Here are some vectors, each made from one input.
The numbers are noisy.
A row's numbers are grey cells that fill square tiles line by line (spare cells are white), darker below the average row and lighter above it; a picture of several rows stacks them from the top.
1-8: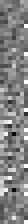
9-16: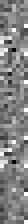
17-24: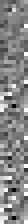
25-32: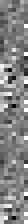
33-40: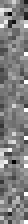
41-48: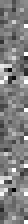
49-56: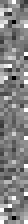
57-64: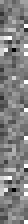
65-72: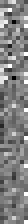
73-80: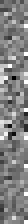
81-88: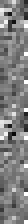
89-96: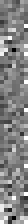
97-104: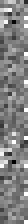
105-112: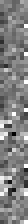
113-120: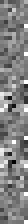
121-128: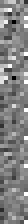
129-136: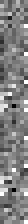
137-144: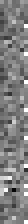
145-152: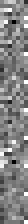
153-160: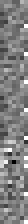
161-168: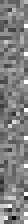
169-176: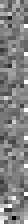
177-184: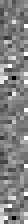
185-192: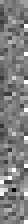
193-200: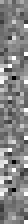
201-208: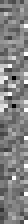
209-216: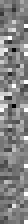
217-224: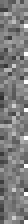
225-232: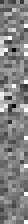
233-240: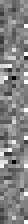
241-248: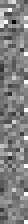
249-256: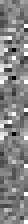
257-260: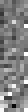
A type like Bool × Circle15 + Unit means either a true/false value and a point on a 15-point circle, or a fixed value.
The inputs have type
Bool × List2(Line9) + Line6.
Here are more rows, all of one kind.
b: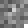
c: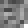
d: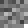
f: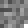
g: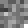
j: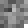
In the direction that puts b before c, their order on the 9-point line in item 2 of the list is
b, f, g, j, c, d.
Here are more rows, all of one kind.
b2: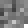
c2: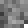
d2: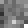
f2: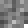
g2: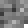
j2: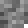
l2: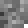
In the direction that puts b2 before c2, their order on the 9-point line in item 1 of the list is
b2, g2, d2, c2, l2, j2, f2.
